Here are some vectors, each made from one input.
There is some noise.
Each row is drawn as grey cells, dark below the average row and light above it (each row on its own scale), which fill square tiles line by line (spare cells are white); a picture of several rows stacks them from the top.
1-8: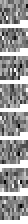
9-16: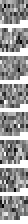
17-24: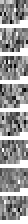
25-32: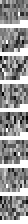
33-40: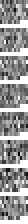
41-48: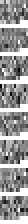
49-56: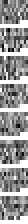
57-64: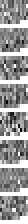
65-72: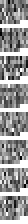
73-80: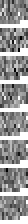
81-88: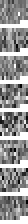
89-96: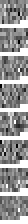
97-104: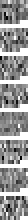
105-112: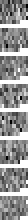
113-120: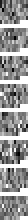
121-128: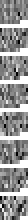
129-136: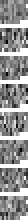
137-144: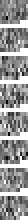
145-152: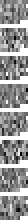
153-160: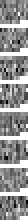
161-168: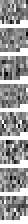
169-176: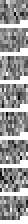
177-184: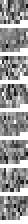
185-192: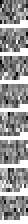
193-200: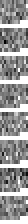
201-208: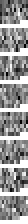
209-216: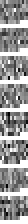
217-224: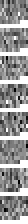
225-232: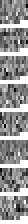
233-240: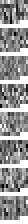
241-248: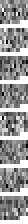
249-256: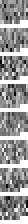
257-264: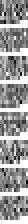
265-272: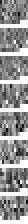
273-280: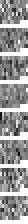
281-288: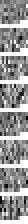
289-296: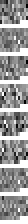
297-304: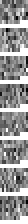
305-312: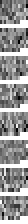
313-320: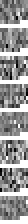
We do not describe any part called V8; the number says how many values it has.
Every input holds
a point on a 19-point line, together with either a point on a 7-point line, or a value of V8.
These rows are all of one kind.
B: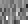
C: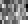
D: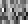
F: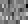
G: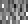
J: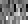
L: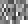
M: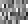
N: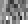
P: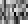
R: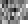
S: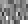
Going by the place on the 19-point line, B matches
C, F, G and J.
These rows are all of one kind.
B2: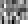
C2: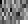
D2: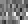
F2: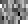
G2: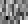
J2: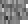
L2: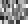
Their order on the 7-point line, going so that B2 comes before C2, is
L2, F2, B2, G2, C2, D2, J2.
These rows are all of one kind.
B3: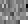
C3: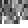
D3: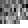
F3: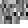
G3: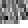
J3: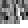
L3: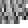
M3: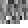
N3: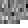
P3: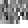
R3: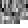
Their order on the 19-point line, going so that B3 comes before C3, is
P3, F3, J3, G3, L3, M3, B3, N3, D3, R3, C3.
